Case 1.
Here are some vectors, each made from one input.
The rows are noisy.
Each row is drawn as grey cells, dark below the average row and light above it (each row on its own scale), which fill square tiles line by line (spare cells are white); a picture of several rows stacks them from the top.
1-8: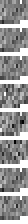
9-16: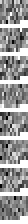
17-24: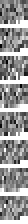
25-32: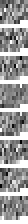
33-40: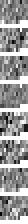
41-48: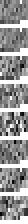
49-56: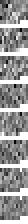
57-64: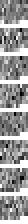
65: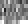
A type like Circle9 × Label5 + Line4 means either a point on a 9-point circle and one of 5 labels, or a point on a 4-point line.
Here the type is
List2(Line5).
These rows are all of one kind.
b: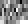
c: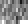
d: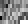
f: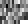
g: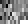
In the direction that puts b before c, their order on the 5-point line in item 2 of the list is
g, b, d, f, c.
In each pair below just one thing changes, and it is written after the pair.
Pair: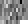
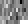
the place on the 5-point line in item 2 of the list
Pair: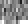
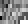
the place on the 5-point line in item 1 of the list
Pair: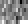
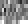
the place on the 5-point line in item 2 of the list
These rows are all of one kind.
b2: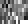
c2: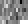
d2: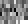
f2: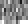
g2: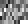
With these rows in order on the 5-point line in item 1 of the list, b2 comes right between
d2 and g2.
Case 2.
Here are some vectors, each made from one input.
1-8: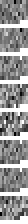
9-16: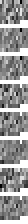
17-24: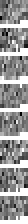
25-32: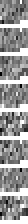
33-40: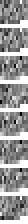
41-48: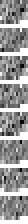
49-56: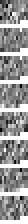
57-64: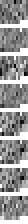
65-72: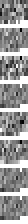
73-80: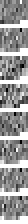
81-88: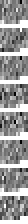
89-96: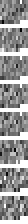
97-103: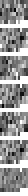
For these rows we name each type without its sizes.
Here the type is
List(Line).
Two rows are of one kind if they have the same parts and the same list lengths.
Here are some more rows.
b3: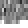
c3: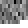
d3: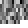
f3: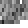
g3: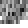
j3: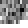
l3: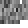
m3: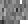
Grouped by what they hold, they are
b3, d3
c3
f3, g3, j3, l3, m3

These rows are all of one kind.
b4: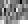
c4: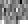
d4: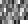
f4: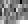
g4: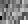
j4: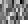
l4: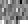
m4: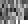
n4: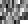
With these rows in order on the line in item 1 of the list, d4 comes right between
m4 and n4.
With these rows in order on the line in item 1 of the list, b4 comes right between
c4 and f4.
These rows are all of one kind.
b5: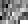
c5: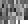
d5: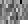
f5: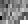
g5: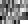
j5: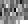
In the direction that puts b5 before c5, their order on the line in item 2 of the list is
d5, g5, f5, b5, j5, c5.
